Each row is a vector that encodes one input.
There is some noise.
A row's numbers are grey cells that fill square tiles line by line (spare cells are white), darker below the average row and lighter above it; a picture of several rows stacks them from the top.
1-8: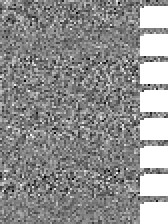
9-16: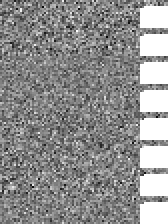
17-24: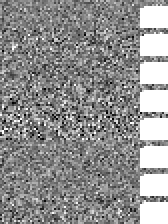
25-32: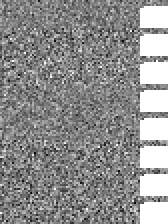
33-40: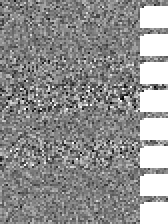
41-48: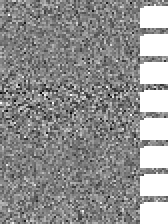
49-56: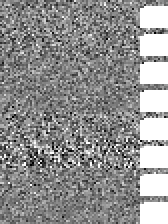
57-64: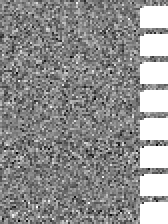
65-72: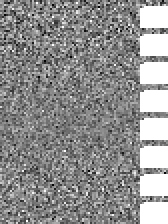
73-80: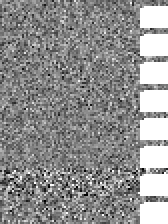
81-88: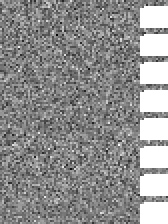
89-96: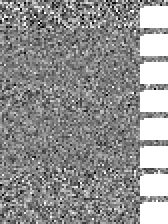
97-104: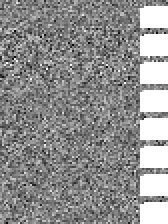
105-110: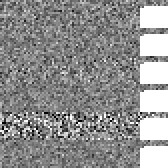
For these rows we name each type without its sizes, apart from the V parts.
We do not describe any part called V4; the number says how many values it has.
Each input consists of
a list of items, each a true/false value and a value of V4.
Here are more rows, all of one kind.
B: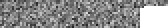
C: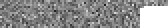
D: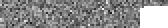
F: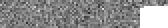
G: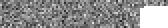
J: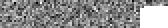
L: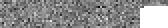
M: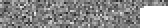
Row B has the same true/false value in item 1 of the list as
C and G.
